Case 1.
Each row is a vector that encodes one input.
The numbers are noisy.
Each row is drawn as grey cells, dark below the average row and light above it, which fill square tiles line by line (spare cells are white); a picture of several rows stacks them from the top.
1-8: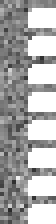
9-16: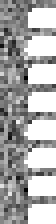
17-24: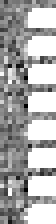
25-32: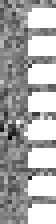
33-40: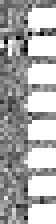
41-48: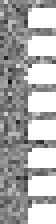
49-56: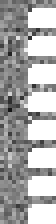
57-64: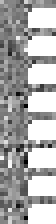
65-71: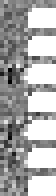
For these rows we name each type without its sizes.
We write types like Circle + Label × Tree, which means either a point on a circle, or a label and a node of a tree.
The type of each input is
(Circle + Unit) × Line.
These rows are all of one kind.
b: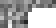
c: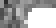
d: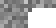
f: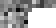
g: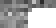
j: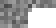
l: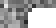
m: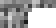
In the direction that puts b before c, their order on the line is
b, c, m, j, d, g, f, l.
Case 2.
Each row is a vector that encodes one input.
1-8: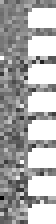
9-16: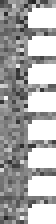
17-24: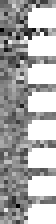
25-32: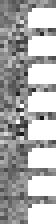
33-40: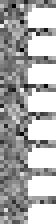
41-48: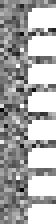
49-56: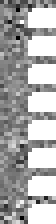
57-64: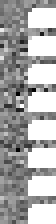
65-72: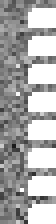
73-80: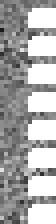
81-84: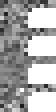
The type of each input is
Line4 + Line6.
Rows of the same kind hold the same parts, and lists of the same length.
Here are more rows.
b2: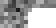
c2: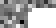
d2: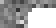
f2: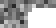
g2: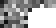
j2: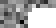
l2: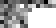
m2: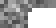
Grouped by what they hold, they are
b2, f2, j2
c2, d2, g2, l2, m2

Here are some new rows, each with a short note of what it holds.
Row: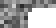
a point on a 6-point line
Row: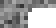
a point on a 6-point line
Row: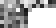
a point on a 4-point line
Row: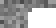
a point on a 4-point line
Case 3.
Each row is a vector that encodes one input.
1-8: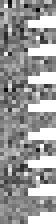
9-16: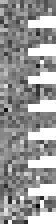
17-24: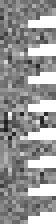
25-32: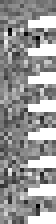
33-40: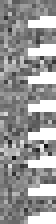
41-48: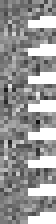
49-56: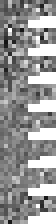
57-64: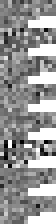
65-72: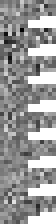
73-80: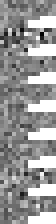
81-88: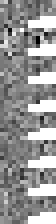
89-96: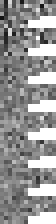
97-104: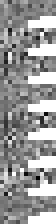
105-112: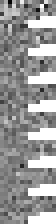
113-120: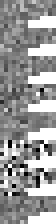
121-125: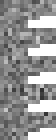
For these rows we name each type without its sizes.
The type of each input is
List(Line).
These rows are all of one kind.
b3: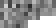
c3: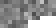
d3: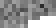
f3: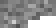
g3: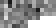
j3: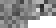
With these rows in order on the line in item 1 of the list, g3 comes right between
b3 and f3.
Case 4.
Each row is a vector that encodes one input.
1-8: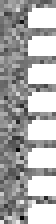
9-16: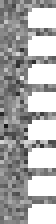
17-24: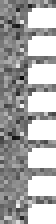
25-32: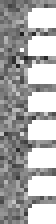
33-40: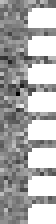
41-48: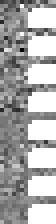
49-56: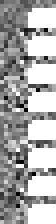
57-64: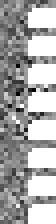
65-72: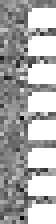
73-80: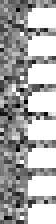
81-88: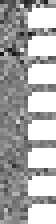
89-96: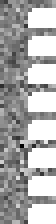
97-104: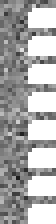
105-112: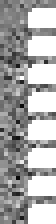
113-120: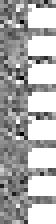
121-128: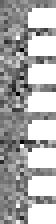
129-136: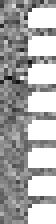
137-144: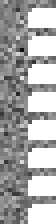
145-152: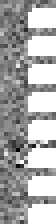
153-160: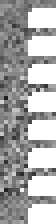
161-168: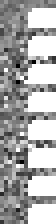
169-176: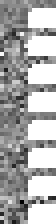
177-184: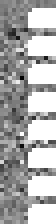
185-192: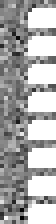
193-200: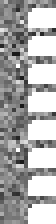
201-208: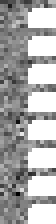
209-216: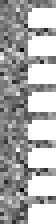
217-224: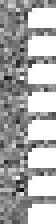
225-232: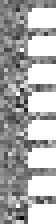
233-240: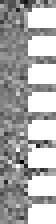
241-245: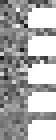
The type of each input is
Circle9 + Line10.
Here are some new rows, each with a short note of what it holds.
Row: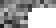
a point on a 9-point circle
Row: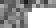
a point on a 9-point circle
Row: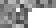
a point on a 10-point line
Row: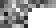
a point on a 10-point line
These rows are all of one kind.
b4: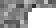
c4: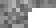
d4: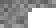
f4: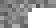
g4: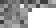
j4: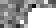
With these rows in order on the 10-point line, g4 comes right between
b4 and j4.
